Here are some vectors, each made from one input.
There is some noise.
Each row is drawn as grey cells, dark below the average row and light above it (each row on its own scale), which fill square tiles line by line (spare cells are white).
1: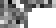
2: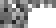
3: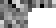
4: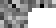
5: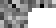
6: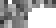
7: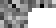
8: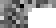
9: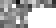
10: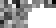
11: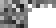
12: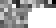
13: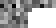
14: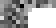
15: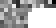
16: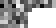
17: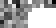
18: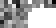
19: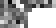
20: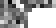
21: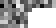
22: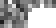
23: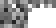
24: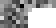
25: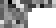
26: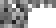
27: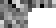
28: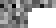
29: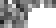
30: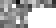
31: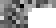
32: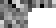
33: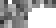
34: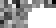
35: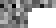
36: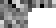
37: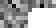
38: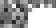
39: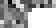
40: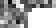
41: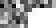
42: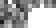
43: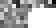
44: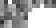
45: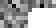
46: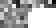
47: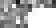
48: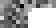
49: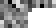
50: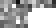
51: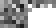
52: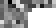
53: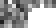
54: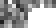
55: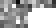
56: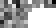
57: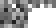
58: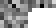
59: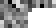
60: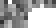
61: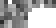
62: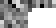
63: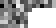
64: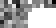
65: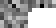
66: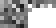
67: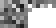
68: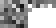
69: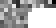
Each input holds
either a point on a 6-point line, or a point on an 8-point line.
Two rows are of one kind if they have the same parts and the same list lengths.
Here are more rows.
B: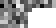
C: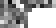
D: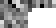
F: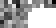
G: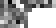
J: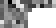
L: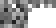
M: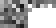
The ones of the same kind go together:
B, C, D, G, J
F, L, M

